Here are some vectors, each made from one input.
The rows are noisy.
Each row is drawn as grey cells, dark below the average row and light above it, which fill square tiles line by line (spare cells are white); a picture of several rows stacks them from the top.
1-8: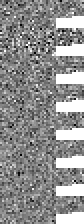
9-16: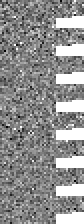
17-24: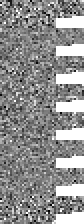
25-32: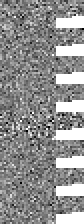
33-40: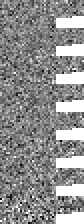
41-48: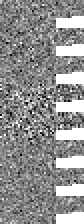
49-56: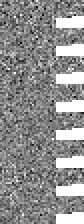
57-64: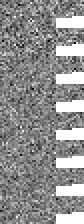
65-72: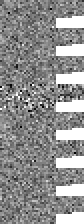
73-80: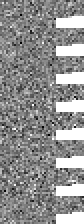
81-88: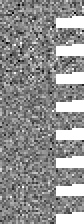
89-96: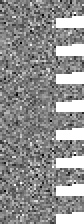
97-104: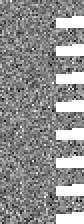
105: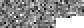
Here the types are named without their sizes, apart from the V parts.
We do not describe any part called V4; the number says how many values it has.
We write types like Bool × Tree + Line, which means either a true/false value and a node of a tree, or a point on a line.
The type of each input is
List(Label + Line) × V4.
